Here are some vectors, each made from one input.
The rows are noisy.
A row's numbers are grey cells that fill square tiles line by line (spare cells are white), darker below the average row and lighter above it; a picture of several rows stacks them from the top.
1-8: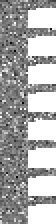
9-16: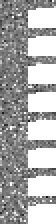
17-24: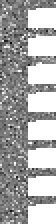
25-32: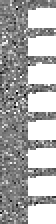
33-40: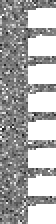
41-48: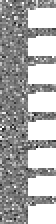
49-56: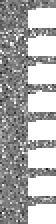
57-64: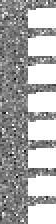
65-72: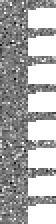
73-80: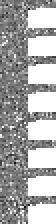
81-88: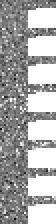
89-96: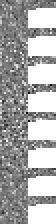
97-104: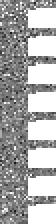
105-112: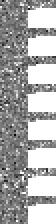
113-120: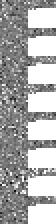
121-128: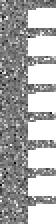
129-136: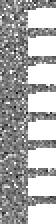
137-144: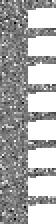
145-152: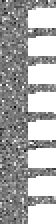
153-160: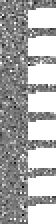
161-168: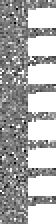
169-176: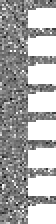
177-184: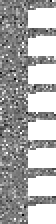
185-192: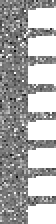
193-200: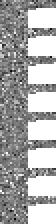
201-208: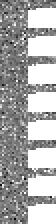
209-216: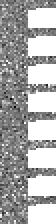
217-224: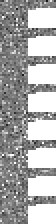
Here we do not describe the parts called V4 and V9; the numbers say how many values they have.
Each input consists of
either one of 5 labels and a value of V9, or a point on a 5-point line, or a value of V4.
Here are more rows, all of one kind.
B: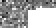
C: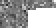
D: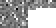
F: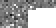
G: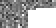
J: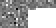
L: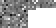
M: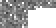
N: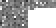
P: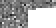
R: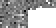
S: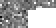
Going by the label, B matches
F, G, N and P.
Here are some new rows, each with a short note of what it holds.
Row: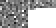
one of 5 labels and a value of V9
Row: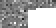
a value of V4
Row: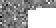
one of 5 labels and a value of V9
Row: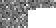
one of 5 labels and a value of V9
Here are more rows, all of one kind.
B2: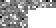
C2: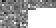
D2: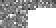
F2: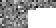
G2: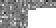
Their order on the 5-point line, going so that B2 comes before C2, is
B2, F2, D2, C2, G2.
